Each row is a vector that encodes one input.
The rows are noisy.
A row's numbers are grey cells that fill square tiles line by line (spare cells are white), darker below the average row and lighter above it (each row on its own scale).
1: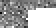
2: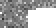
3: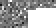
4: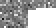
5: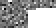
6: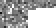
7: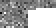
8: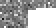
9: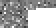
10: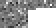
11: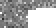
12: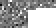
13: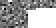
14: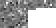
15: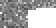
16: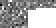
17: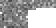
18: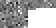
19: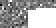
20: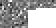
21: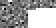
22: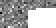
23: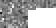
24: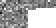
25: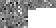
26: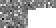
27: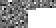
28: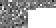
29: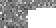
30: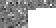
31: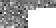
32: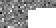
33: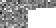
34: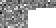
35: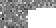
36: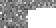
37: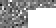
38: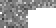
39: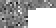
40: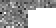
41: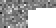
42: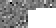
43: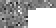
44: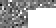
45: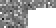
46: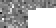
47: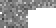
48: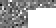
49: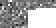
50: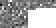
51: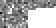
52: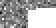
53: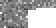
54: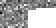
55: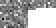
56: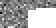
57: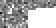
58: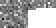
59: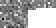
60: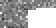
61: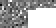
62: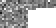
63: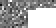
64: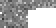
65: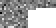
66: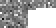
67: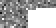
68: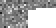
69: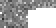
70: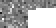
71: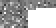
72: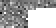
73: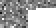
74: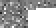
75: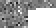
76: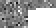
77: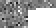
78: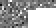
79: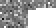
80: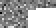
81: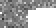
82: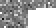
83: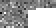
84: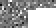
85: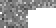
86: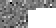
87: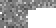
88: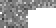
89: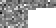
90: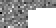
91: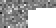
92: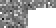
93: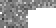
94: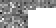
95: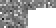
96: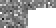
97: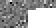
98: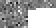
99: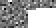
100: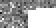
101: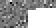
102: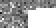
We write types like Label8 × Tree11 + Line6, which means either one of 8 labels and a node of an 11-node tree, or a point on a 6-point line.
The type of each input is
Line3 × Line4 + Line7.
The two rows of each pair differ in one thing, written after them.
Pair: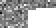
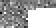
the place on the 3-point line
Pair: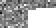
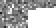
the place on the 4-point line
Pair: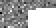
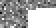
the place on the 4-point line
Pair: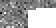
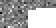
the place on the 3-point line
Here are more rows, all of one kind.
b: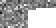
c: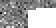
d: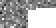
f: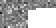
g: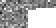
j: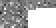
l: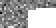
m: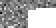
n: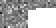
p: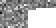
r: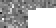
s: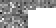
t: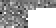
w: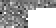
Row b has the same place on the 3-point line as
f, g, n and p.
